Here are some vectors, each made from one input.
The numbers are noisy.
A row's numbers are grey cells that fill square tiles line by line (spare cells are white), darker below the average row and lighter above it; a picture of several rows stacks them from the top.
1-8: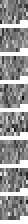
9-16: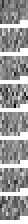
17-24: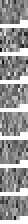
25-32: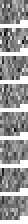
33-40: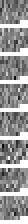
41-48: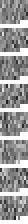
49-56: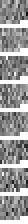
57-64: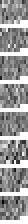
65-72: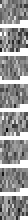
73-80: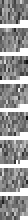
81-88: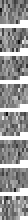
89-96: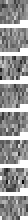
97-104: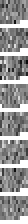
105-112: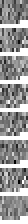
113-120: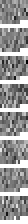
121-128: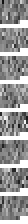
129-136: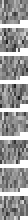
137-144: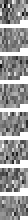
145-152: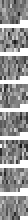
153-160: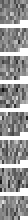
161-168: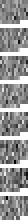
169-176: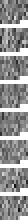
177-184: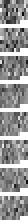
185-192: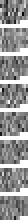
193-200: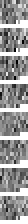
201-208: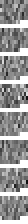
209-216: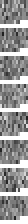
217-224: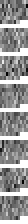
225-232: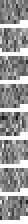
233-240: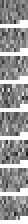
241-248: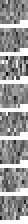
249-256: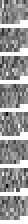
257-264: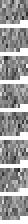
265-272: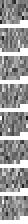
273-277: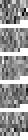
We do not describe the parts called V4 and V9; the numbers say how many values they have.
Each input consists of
a value of V9, together with either a point on an 11-point line, a true/false value and a value of V4, or a node of a 10-node tree.
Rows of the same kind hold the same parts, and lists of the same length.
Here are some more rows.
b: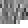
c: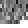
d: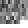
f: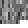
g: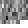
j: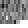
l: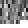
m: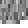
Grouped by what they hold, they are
b, g, m
c, d, f, j, l

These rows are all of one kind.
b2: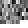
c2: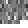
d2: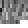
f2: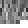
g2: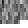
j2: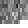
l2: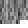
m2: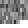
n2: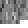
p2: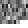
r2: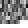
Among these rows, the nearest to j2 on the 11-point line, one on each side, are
m2 and p2.
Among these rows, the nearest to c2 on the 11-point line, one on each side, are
b2 and f2.
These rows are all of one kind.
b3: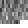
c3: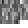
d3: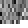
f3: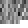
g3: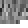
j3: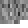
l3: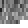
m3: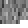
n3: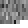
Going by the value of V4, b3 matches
c3, j3 and l3.
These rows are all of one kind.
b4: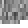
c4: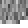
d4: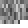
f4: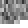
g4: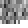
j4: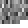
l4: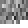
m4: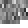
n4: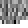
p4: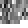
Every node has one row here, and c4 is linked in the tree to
n4.
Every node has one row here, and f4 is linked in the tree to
g4.
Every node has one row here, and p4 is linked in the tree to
j4 and m4.
